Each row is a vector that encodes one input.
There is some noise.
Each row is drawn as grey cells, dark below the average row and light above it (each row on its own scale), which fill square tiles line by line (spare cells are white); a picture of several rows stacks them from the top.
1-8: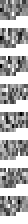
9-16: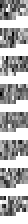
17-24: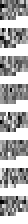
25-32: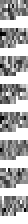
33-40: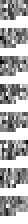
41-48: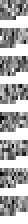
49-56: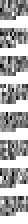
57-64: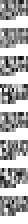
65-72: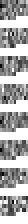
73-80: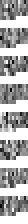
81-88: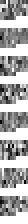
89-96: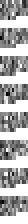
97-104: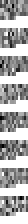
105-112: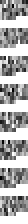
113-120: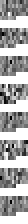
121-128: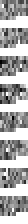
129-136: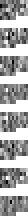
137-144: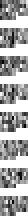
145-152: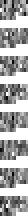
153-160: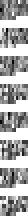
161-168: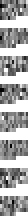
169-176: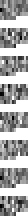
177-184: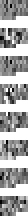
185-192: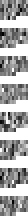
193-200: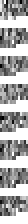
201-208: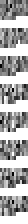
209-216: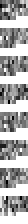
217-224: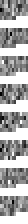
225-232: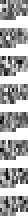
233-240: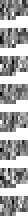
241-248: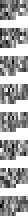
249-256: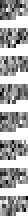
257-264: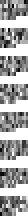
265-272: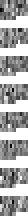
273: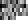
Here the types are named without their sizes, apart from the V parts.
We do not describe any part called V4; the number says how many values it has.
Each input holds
either a true/false value and a value of V4, or a list of points on a line.
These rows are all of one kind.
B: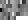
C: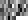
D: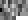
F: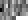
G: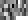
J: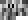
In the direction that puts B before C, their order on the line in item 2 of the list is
B, J, C, D, F, G.
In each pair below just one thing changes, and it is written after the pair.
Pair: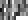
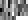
the place on the line in item 2 of the list
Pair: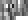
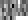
the place on the line in item 2 of the list
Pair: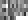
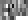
the place on the line in item 2 of the list
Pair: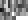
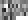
the place on the line in item 1 of the list
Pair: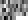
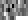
the place on the line in item 1 of the list
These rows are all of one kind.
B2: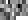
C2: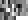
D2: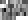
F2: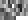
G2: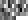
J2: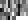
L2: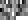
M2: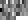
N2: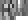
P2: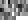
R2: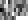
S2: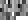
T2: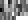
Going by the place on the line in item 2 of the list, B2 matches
D2, L2 and S2.
